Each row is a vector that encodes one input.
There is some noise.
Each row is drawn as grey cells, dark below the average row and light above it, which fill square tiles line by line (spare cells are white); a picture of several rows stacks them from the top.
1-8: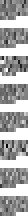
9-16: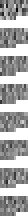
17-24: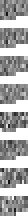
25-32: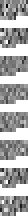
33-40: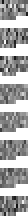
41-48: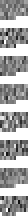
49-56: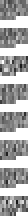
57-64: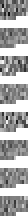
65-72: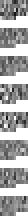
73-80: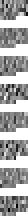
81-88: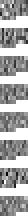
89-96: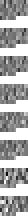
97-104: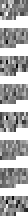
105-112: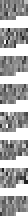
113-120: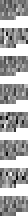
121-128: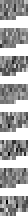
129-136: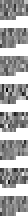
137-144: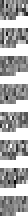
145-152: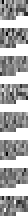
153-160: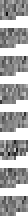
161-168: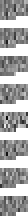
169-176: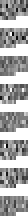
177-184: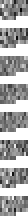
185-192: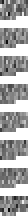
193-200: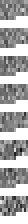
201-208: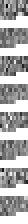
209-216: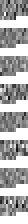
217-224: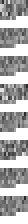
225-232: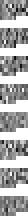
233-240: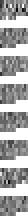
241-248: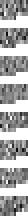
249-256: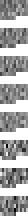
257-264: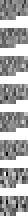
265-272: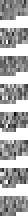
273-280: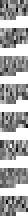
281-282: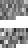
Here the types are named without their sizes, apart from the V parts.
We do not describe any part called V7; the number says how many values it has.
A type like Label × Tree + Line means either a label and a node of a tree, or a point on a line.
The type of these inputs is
Bool × Bool × Bool × Bool + (Circle + Tree) × Line × V7.
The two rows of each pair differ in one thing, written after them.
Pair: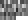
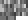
the place on the line
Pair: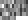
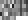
the value of V7
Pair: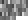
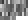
the place on the line
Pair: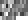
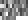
the place on the line
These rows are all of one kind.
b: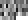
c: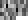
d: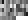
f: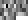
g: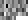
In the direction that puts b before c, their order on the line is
d, f, g, b, c.
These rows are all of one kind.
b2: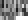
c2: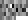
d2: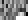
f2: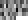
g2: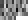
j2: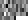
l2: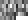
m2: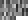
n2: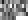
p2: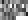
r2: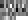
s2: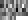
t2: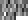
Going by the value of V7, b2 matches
c2, n2 and p2.
